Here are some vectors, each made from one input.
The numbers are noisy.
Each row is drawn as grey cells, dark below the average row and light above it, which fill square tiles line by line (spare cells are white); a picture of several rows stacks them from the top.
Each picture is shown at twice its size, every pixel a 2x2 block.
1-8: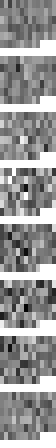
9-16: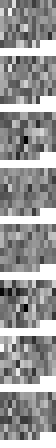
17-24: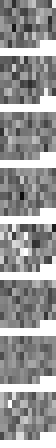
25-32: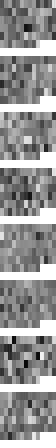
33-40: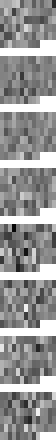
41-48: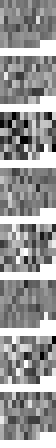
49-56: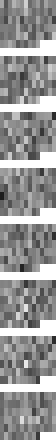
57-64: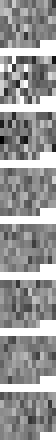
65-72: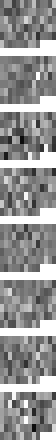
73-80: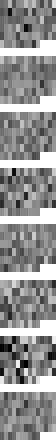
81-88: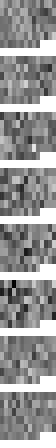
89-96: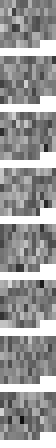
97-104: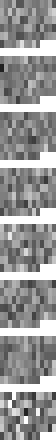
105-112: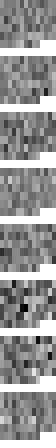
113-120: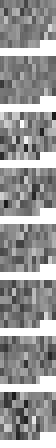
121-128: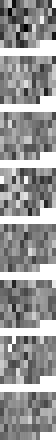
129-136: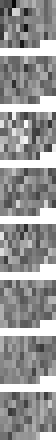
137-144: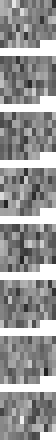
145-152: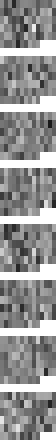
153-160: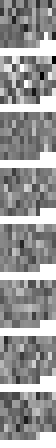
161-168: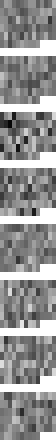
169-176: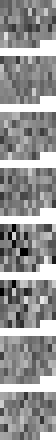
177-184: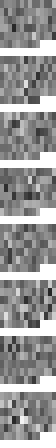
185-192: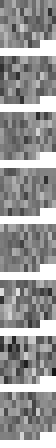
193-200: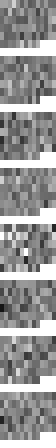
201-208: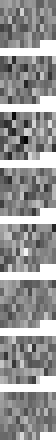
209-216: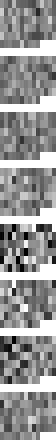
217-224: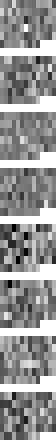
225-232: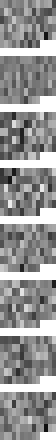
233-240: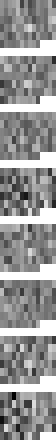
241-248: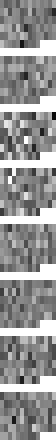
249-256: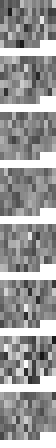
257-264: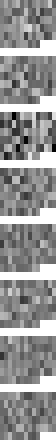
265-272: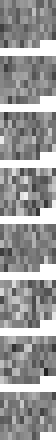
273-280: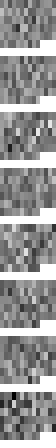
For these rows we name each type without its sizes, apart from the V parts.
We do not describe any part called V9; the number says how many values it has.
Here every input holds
either a fixed value, or two labels, or a node of a tree, or two values of V9.
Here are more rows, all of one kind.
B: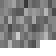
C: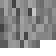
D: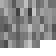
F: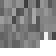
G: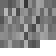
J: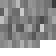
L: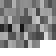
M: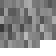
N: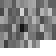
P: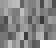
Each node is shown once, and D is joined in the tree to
C.
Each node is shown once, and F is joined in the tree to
B.
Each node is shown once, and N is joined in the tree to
J.
